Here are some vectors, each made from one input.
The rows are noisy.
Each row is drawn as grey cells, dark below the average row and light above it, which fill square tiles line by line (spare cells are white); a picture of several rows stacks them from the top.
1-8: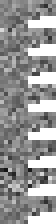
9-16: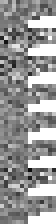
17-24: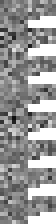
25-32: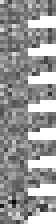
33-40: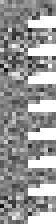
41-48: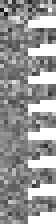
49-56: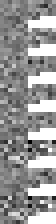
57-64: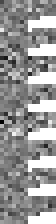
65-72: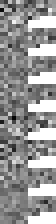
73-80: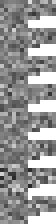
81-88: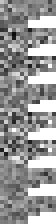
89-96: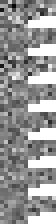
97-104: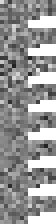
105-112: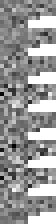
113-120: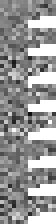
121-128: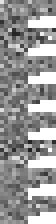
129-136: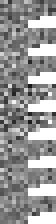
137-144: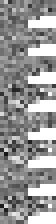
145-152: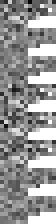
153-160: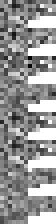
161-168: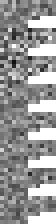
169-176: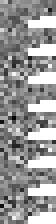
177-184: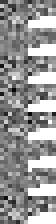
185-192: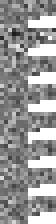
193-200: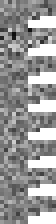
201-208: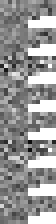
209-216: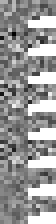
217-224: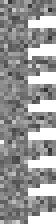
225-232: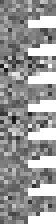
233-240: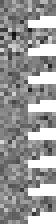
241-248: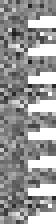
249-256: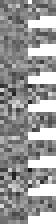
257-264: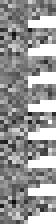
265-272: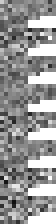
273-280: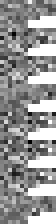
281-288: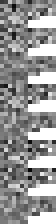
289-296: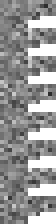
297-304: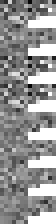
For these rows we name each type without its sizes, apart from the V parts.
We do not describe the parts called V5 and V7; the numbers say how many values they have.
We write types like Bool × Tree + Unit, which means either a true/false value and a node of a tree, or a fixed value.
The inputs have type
Bool × V5 + Tree × V7.
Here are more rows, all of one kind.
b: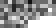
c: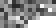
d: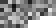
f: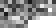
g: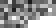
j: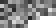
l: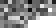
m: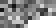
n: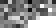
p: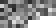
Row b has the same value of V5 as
d and g.
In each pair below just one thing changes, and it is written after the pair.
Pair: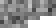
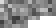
the value of V7
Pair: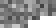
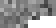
the value of V7
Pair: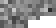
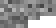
the node of the tree
